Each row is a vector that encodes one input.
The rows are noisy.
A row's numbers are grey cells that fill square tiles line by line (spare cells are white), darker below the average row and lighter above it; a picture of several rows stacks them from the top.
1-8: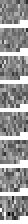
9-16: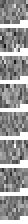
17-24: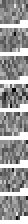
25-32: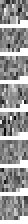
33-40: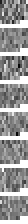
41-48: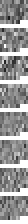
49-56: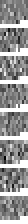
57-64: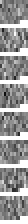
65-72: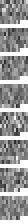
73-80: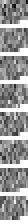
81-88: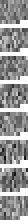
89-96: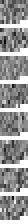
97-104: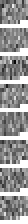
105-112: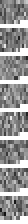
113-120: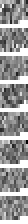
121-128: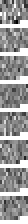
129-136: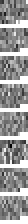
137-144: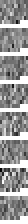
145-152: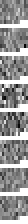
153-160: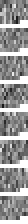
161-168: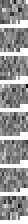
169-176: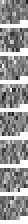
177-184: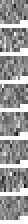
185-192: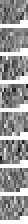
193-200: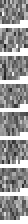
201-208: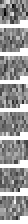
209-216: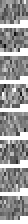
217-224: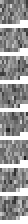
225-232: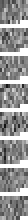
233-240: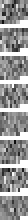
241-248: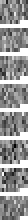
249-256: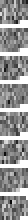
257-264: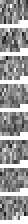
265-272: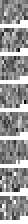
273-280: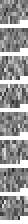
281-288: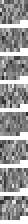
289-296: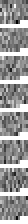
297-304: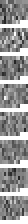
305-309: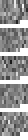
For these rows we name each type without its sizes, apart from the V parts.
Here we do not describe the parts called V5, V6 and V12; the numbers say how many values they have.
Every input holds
a node of a tree, a true/false value and a value of V5, together with either a label, or a value of V6 and a value of V12.
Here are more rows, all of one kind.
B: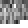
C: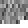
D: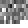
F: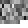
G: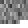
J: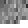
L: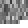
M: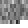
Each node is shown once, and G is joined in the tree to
B and D.
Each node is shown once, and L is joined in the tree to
J.
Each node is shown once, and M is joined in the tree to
C and F.
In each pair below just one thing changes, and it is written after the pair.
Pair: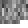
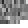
the node of the tree
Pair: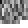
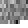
the true/false value
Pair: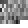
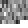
the value of V5
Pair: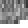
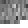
the true/false value
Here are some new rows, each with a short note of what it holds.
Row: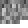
a node of a tree, a true/false value, a value of V5, a value of V6 and a value of V12
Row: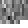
a label, a node of a tree, a true/false value and a value of V5
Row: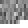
a node of a tree, a true/false value, a value of V5, a value of V6 and a value of V12
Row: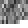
a node of a tree, a true/false value, a value of V5, a value of V6 and a value of V12
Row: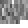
a node of a tree, a true/false value, a value of V5, a value of V6 and a value of V12
